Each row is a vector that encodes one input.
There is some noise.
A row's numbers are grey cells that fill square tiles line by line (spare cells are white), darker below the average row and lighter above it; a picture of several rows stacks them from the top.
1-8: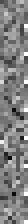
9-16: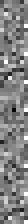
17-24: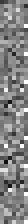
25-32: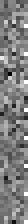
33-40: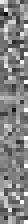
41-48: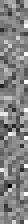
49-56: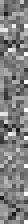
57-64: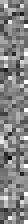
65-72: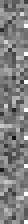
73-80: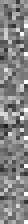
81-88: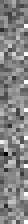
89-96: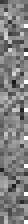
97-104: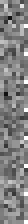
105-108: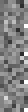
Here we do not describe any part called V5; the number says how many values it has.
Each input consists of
a true/false value, together with either a point on a 6-point line, or a list of up to two values of V5.
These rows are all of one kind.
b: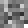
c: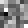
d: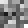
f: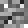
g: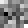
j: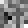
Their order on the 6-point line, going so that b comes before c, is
f, j, b, g, d, c.
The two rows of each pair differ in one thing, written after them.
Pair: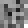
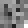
the value of V5 in item 2 of the list
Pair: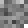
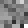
the true/false value
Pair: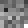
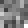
the value of V5 in item 1 of the list
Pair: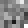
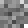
the true/false value
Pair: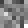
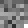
the value of V5 in item 1 of the list
